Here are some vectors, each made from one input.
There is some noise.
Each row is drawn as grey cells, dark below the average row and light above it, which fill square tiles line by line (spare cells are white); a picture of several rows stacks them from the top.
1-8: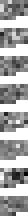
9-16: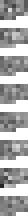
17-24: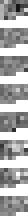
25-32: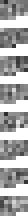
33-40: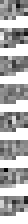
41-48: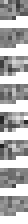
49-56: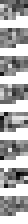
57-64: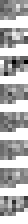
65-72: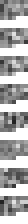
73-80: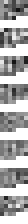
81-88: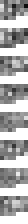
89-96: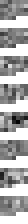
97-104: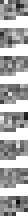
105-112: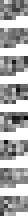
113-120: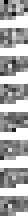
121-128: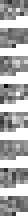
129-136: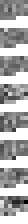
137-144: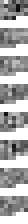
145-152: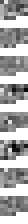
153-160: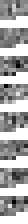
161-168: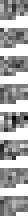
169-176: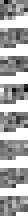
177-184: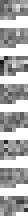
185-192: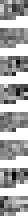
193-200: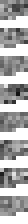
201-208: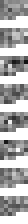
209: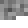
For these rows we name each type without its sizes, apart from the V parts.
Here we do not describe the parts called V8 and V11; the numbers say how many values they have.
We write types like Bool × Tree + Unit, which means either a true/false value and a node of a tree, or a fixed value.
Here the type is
Bool × (Line + V8) + V11.
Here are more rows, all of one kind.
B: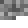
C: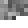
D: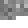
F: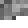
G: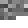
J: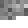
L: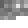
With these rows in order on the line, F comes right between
B and C.
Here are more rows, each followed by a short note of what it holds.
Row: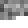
a true/false value and a value of V8
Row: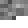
a point on a line and a true/false value
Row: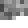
a true/false value and a value of V8
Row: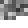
a point on a line and a true/false value
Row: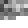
a point on a line and a true/false value
